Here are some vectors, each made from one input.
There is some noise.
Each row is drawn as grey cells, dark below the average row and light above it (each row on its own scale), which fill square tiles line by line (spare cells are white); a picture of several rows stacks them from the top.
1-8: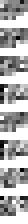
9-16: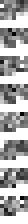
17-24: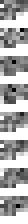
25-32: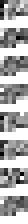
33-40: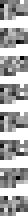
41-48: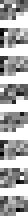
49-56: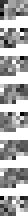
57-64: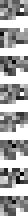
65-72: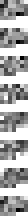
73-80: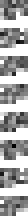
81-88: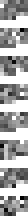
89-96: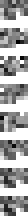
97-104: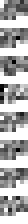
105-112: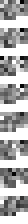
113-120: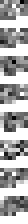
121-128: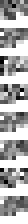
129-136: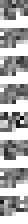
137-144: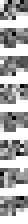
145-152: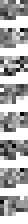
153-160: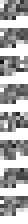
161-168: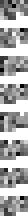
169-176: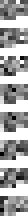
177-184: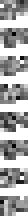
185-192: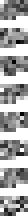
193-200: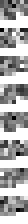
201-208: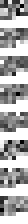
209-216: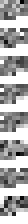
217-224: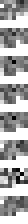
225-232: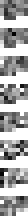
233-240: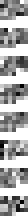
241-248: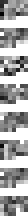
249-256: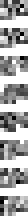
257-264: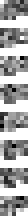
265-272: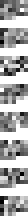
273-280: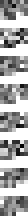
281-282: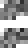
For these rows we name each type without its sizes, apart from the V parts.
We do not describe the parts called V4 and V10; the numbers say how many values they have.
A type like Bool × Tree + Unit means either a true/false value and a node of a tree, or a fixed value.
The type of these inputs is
Bool × V4 × V10 + List(Line).
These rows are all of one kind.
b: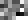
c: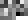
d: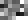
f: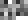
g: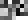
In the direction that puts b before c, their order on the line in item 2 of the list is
d, b, c, g, f.
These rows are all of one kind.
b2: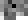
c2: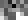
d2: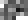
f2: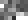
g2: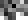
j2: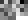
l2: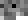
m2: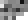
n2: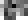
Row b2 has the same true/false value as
d2, m2 and n2.
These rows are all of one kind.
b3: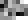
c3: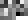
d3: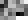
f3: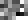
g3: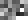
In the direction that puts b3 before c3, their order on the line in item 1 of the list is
d3, b3, c3, f3, g3.
